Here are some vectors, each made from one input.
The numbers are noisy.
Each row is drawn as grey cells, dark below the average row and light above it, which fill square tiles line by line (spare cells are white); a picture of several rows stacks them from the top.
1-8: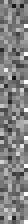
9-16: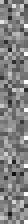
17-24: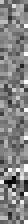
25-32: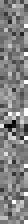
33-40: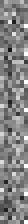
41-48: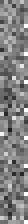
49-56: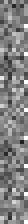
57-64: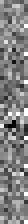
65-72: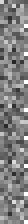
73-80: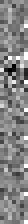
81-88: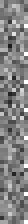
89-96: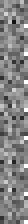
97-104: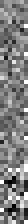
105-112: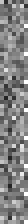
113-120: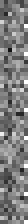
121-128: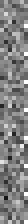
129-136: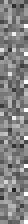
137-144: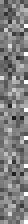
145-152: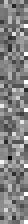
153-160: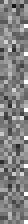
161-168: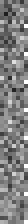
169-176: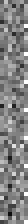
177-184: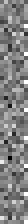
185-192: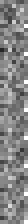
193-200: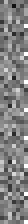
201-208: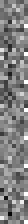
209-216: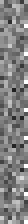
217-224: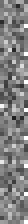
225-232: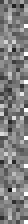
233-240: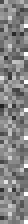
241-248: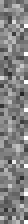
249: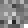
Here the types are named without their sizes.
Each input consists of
a list of points on a line.
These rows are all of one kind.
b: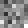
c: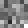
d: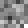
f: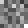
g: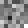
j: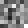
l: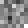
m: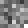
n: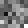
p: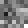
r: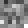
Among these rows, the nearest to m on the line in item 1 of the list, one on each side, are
j and p.
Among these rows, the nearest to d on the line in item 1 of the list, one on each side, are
c and g.
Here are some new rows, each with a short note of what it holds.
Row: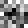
the empty list
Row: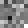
a list of two items
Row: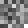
a list of two items
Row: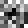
the empty list
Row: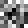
the empty list
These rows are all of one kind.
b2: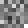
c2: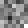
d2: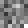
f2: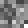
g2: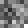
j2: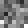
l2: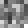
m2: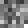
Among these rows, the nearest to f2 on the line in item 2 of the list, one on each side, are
b2 and c2.
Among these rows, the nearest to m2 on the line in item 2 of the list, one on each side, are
j2 and l2.
